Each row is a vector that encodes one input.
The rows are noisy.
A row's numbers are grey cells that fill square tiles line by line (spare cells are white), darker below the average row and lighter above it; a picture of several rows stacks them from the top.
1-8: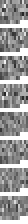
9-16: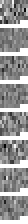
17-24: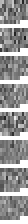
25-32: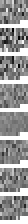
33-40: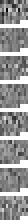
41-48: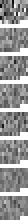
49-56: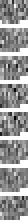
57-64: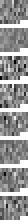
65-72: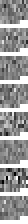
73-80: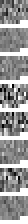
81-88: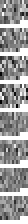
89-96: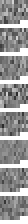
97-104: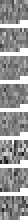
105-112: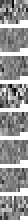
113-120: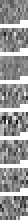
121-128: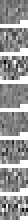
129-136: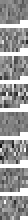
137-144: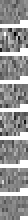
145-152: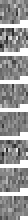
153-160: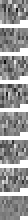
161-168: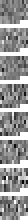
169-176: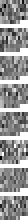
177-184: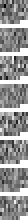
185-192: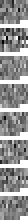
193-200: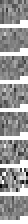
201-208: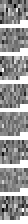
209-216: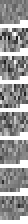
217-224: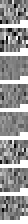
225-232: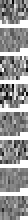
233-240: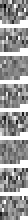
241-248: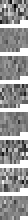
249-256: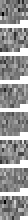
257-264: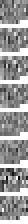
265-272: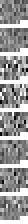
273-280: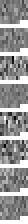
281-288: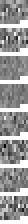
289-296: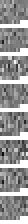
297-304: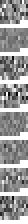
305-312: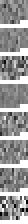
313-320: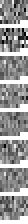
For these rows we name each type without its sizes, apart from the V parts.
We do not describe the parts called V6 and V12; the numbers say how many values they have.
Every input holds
a true/false value and a value of V6, together with either a point on a line, or a value of V12.
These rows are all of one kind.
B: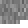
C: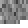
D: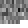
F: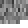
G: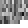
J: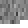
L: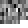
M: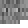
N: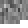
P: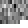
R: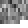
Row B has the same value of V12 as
C, F and M.
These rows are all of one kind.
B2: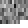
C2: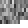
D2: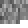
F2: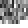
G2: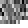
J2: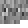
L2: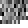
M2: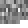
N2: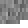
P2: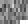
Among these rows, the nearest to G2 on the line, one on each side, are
M2 and N2.
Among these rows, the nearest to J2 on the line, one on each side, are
D2 and L2.
